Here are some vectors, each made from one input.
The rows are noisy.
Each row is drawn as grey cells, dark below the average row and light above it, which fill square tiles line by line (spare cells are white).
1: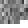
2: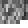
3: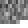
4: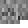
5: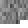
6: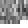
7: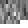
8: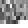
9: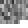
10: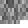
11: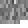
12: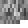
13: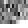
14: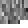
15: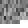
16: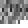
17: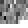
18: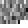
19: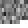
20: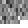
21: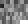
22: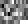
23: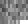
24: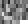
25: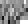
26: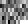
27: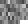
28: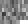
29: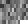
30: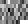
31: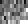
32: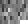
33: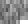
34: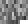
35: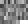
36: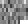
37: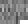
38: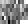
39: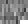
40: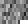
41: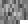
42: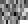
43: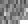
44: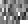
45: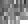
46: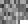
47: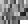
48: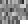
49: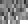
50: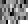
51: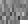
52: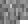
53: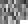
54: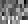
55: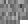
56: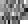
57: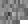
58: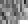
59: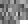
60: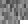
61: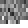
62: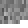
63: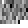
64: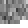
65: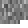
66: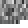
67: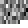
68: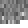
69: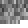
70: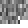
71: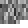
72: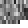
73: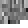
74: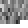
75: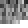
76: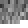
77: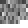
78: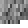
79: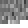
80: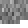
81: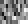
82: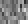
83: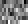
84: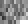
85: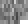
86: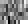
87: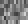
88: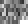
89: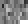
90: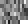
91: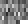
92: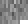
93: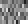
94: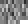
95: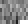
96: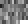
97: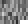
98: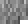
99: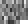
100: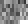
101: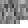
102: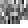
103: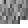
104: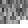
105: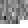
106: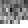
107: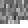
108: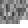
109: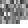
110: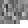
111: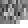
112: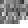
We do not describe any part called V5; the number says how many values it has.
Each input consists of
either one of 9 labels, or four true/false values and a value of V5.
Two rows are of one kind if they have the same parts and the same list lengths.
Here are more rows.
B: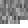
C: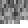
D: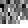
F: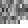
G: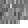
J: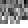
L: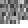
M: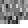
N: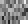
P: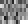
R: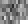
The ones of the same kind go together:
B, C, D, F, G, J, L, M, N, P
R

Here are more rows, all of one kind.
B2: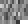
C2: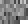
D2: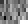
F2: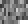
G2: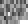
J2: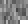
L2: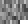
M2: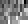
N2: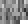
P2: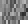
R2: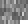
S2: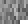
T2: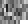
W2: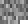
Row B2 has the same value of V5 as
C2, N2, S2 and W2.
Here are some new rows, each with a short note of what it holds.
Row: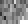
four true/false values and a value of V5
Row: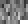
four true/false values and a value of V5
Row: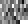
one of 9 labels
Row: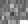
four true/false values and a value of V5
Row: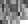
one of 9 labels
